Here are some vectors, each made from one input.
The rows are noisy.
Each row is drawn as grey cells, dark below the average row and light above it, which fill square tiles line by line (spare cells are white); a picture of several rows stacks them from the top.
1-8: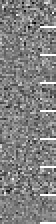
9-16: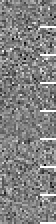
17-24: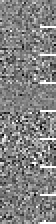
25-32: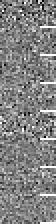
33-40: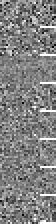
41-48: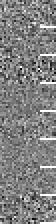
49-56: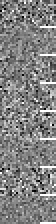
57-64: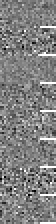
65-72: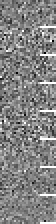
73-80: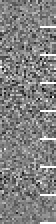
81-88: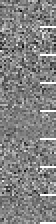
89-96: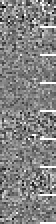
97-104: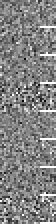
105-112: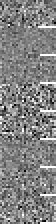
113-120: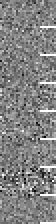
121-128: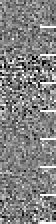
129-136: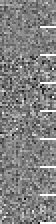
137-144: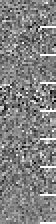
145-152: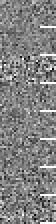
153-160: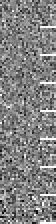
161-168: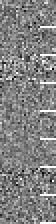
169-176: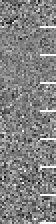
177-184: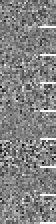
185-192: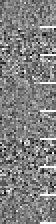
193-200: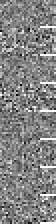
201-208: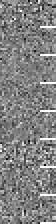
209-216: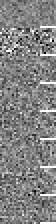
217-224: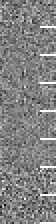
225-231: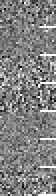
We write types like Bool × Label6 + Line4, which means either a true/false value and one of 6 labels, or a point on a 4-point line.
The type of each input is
(Bool × Circle5 + Tree8) × List2(Line5).
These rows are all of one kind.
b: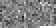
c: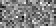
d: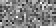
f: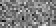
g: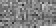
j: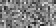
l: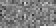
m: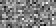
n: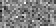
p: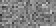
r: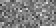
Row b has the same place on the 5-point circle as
d, g and j.
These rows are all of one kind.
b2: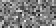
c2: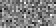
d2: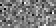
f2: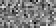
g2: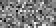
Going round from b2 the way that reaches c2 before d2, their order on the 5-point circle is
b2, c2, d2, f2, g2.
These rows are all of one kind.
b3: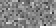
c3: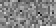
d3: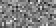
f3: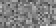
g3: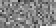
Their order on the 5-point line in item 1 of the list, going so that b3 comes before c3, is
d3, b3, f3, g3, c3.
